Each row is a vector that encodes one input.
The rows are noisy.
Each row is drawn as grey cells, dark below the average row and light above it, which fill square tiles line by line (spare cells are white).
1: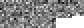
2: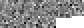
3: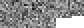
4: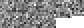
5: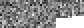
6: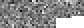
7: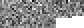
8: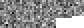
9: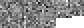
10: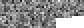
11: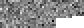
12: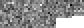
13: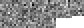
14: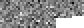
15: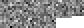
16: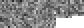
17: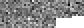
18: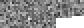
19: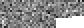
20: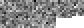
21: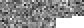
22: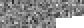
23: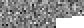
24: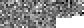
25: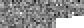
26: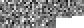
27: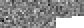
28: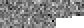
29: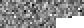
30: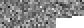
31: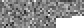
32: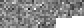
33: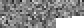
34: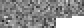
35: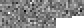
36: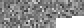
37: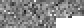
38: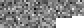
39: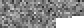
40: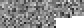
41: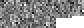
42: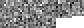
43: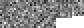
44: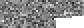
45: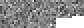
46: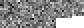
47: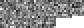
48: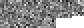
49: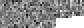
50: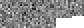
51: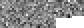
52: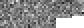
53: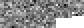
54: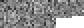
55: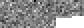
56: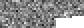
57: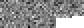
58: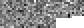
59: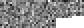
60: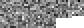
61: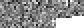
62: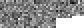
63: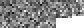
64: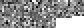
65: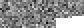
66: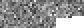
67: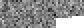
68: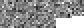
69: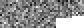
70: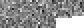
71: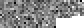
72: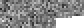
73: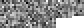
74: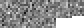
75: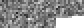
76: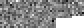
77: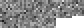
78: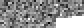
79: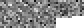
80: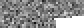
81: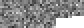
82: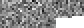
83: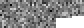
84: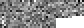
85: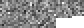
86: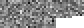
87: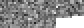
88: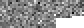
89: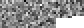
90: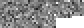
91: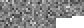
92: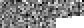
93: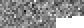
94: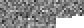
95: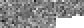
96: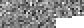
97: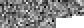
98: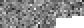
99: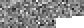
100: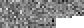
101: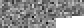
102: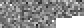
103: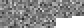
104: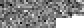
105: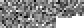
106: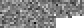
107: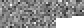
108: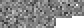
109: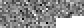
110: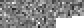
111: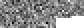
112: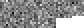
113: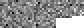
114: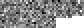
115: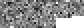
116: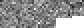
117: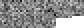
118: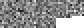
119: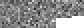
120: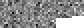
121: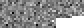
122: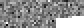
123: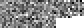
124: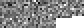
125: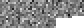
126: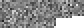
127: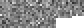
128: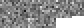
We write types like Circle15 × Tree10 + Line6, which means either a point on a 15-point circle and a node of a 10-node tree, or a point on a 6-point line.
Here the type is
(Bool × Bool × Bool + Line9) × Line9.
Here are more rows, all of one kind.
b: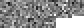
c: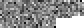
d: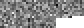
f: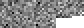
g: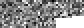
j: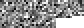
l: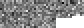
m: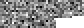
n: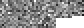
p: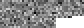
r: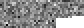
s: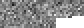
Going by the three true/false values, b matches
g and m.
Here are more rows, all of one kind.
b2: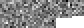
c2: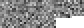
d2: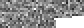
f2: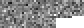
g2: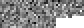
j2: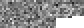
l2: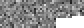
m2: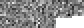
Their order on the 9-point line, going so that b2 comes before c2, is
d2, b2, m2, g2, j2, l2, f2, c2.
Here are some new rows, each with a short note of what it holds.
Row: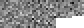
a point on a 9-point line and three true/false values
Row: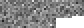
a point on each of two 9-point lines
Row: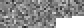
a point on each of two 9-point lines
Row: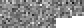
a point on a 9-point line and three true/false values
